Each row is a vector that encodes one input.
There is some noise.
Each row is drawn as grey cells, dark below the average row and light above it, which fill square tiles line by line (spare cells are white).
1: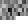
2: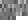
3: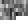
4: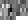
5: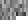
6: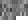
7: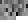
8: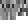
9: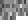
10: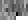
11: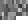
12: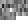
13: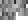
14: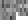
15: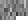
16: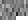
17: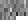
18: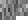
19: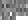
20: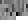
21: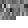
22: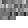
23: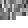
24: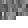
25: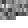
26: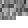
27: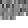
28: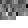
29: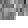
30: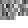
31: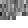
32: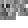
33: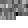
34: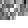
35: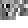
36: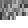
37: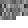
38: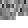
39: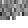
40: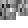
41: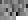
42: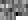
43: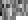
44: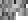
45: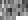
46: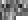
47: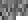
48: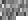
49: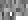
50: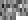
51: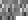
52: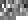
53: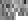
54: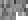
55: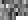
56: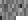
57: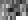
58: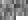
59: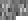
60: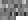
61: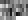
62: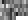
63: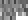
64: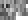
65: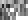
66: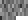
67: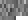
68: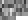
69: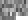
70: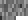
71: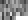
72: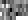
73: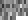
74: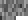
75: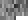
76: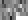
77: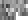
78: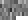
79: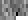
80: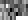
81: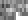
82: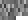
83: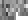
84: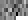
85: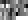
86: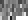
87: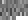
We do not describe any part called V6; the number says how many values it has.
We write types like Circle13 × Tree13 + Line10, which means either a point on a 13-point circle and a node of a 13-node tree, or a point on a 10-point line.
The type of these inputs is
Label5 × (Line5 + V6).
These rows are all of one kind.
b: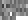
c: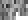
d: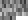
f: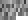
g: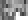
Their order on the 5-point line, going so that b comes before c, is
d, f, g, b, c.
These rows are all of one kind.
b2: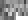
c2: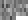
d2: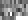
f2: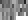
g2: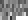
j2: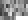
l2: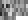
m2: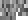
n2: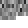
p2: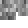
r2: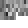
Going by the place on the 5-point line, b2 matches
f2 and r2.
